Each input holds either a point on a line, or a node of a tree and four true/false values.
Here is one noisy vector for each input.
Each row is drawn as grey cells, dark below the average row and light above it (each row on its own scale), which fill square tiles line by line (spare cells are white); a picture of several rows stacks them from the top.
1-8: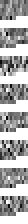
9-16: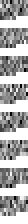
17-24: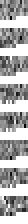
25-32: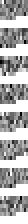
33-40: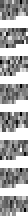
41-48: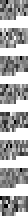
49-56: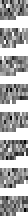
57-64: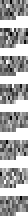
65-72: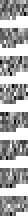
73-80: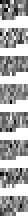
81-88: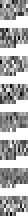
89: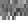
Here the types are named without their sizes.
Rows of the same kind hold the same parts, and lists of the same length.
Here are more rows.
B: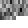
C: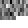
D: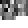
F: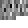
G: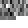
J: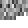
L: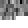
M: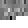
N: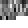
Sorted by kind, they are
B, C, G
D, F, J, L, M, N

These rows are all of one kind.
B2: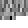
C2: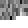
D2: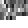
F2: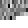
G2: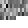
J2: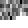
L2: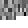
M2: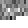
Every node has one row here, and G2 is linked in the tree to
M2.
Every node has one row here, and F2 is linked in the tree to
B2, C2 and D2.
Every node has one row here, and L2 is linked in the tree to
B2.
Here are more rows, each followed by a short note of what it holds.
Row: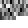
a point on a line
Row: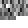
a point on a line
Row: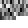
a point on a line
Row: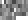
a node of a tree and four true/false values
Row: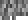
a node of a tree and four true/false values
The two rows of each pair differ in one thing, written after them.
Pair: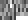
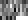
one of the four true/false values
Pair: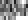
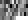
one of the four true/false values
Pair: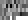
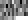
the node of the tree
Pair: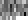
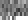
one of the four true/false values
